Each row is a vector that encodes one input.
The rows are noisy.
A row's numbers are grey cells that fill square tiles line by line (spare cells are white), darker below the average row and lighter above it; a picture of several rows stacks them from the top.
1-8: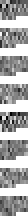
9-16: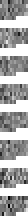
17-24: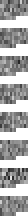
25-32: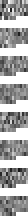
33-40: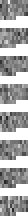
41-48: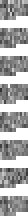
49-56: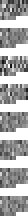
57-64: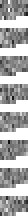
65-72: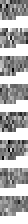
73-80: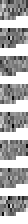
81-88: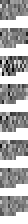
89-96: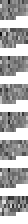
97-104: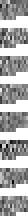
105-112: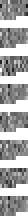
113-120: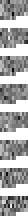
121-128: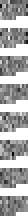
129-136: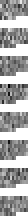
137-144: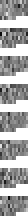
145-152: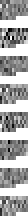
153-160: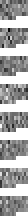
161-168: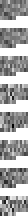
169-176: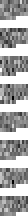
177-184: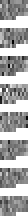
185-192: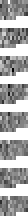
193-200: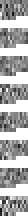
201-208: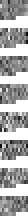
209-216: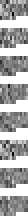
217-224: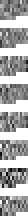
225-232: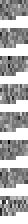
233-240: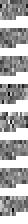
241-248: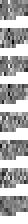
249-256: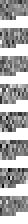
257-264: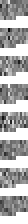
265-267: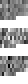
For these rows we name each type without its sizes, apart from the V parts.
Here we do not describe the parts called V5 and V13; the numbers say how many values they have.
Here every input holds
a true/false value, together with either a point on a circle, or a value of V5 and a value of V13.
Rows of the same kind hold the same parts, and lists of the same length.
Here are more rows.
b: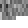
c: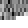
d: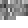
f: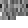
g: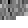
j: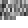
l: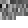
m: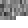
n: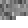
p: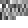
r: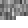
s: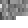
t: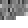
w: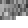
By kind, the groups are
b, c, d, f, l, w
g, j, m, n, p, r, s, t

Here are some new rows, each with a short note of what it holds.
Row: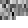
a point on a circle and a true/false value
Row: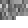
a true/false value, a value of V5 and a value of V13
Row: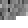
a true/false value, a value of V5 and a value of V13
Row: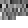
a point on a circle and a true/false value
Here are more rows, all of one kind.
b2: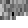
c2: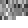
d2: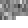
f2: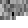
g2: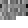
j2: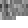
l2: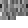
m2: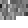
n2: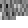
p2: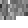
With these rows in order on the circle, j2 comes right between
d2 and n2.
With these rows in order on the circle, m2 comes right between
c2 and p2.
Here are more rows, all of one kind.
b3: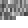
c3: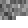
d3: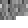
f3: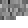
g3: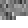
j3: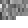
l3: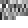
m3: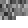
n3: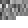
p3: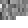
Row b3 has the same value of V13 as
c3, l3 and m3.
